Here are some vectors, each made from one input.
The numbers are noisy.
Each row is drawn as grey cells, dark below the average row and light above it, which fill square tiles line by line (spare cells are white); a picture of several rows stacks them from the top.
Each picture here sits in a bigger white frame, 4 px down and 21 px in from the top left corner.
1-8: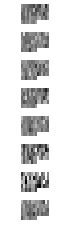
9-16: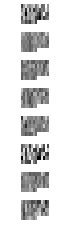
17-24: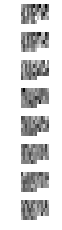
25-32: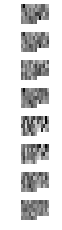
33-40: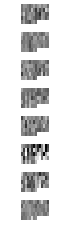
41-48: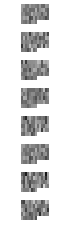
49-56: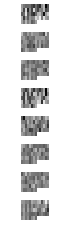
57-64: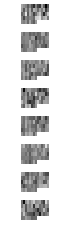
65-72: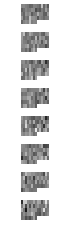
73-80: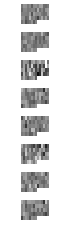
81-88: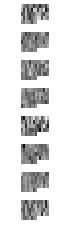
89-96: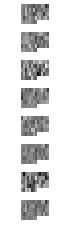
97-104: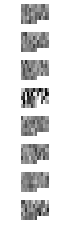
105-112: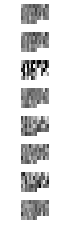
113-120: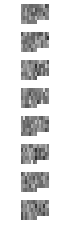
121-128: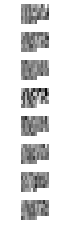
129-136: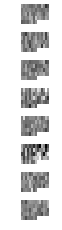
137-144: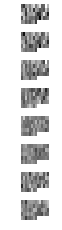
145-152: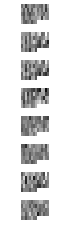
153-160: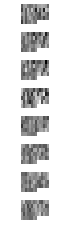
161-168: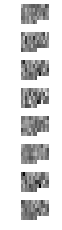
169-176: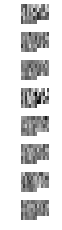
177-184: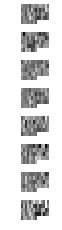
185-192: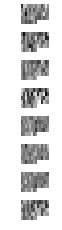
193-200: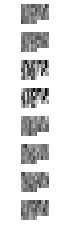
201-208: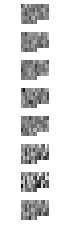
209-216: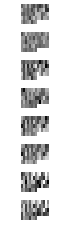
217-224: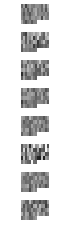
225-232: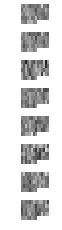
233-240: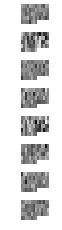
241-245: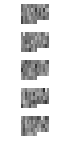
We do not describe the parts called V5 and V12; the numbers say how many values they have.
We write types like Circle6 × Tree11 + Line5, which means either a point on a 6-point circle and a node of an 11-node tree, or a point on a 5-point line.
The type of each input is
Label11 × V12 + (Tree11 + Unit) × V5.
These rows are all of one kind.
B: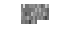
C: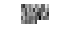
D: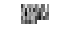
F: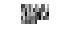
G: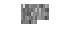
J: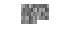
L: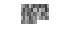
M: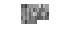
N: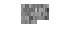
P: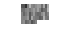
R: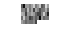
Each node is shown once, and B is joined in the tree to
F and G.
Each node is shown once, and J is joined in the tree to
D and L.
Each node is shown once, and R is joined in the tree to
D and M.
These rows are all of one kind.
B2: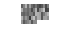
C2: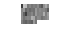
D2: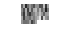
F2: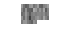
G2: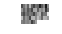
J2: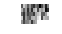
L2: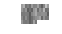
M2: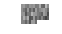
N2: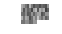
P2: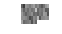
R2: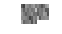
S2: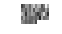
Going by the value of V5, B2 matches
C2, G2 and J2.
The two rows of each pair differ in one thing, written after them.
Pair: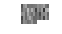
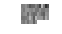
the label
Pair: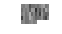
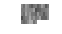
the value of V12
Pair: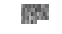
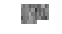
the label
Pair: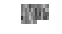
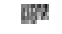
the value of V12
